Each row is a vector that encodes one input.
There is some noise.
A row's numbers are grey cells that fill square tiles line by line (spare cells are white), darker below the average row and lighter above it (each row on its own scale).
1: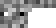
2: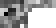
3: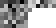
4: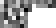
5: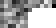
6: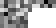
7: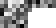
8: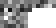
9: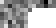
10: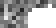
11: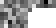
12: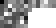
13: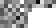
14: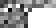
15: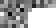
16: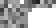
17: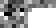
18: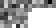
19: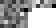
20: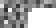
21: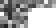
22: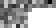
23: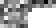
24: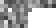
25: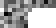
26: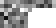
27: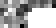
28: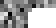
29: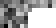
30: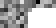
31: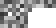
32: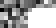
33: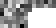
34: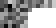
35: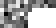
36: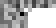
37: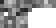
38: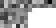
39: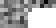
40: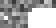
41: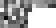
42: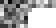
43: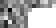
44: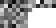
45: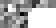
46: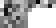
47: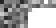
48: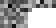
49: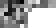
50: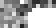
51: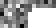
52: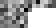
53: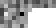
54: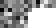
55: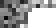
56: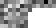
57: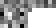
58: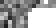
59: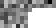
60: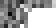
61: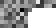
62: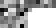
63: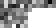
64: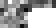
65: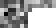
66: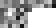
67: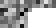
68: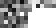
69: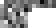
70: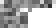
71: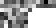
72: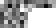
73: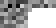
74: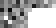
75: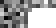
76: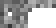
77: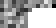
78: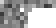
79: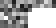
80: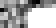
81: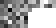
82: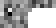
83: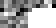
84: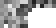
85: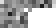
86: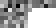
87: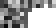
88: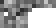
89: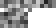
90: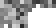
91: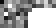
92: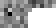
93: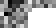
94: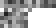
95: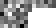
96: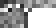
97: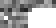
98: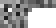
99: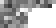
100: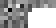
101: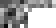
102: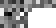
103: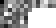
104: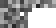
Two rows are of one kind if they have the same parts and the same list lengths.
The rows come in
2 kinds.
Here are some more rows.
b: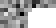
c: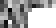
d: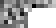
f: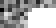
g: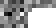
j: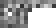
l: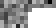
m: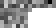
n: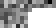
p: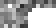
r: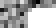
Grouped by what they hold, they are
b, c, d, f, g, j, p, r
l, m, n

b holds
five true/false values.
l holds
a fixed value.
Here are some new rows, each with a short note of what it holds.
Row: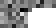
five true/false values
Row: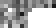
five true/false values
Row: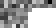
a fixed value
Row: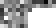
five true/false values
